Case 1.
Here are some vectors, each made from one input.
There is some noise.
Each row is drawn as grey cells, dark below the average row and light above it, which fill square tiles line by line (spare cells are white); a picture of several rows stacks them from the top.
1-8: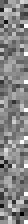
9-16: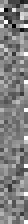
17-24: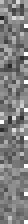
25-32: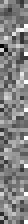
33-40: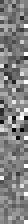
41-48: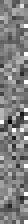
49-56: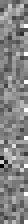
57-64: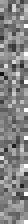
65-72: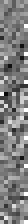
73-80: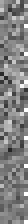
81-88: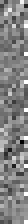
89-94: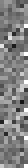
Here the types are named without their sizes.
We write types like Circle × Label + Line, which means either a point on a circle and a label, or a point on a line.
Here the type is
Label × Line.
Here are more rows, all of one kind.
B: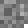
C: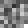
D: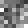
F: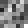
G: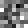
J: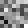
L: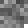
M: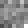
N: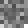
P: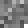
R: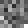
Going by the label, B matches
C and M.
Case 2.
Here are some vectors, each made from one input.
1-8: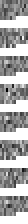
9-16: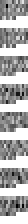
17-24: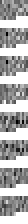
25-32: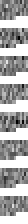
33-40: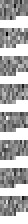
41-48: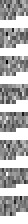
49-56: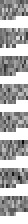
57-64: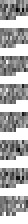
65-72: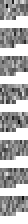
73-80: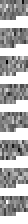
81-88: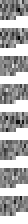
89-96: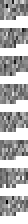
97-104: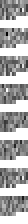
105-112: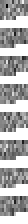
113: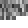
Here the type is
Line10 + Line14.
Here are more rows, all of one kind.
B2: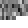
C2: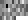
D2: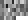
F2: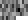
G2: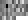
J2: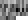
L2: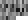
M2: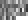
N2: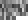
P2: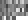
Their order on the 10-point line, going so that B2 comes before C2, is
J2, L2, F2, B2, N2, M2, P2, G2, C2, D2.
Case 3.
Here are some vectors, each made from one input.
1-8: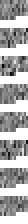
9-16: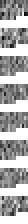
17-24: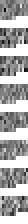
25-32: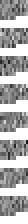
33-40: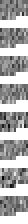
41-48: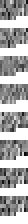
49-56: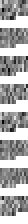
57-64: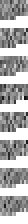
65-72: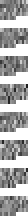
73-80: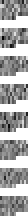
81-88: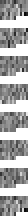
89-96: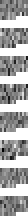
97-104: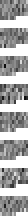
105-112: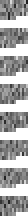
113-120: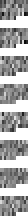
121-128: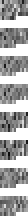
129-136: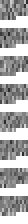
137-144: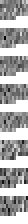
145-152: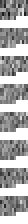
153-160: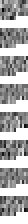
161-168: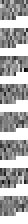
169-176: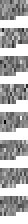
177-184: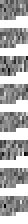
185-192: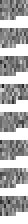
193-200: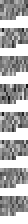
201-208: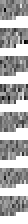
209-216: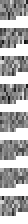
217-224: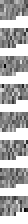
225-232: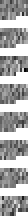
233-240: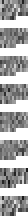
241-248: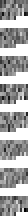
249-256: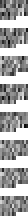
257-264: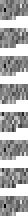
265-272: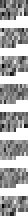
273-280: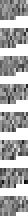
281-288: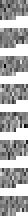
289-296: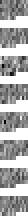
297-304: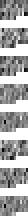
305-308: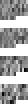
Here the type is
Line10 + Line13.
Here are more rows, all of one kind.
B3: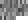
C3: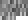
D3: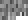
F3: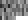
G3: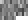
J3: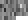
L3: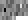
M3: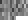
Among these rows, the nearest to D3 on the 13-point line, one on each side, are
C3 and M3.
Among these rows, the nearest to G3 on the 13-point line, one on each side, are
B3 and M3.
